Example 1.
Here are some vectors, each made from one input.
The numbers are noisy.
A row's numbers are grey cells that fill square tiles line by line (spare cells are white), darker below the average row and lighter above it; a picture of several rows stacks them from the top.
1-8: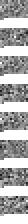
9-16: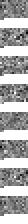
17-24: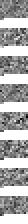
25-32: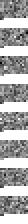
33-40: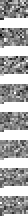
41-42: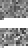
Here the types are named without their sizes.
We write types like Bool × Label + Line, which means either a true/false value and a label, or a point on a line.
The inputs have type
Line.
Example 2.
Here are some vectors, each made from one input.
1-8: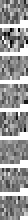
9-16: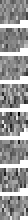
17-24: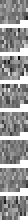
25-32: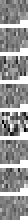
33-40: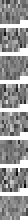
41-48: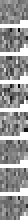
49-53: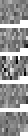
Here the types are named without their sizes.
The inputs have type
Bool × Bool × Bool + Unit.
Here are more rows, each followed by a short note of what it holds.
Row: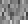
three true/false values
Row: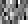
a fixed value
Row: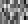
three true/false values
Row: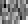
a fixed value
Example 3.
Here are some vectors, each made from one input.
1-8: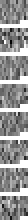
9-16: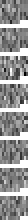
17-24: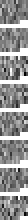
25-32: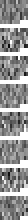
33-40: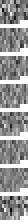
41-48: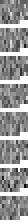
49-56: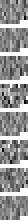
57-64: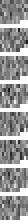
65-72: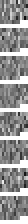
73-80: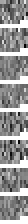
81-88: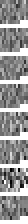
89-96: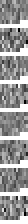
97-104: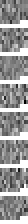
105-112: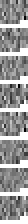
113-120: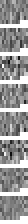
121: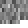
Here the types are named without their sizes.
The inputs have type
Bool × Bool × Bool × Bool.
